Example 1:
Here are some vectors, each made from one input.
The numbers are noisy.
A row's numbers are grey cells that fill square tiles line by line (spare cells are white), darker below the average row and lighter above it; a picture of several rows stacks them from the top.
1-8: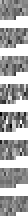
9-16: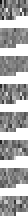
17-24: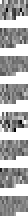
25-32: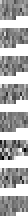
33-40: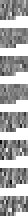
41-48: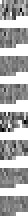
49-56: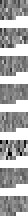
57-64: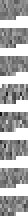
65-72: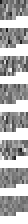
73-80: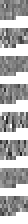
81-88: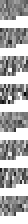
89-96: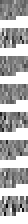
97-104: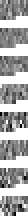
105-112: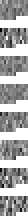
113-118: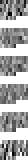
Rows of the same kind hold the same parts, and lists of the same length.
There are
2 kinds of row.
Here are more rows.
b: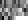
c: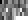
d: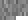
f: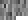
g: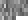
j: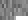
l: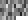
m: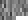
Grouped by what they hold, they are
b, c, d, f, g, j, m
l

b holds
three true/false values.
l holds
a fixed value.
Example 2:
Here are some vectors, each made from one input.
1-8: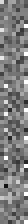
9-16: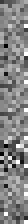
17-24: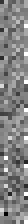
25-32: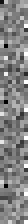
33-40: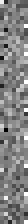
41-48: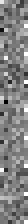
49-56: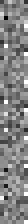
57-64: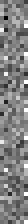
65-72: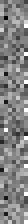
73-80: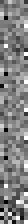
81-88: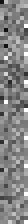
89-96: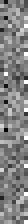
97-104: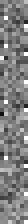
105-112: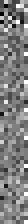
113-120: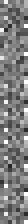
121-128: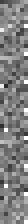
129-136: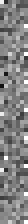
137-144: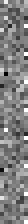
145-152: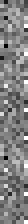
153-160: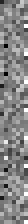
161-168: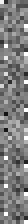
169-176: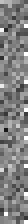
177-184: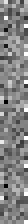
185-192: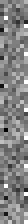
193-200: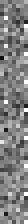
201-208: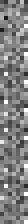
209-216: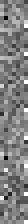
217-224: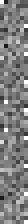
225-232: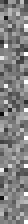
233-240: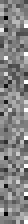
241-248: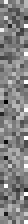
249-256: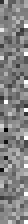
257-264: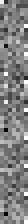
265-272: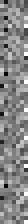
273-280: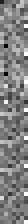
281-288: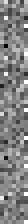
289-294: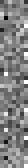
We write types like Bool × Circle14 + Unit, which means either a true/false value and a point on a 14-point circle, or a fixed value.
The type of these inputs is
Bool × Bool × Bool × Bool + Unit.
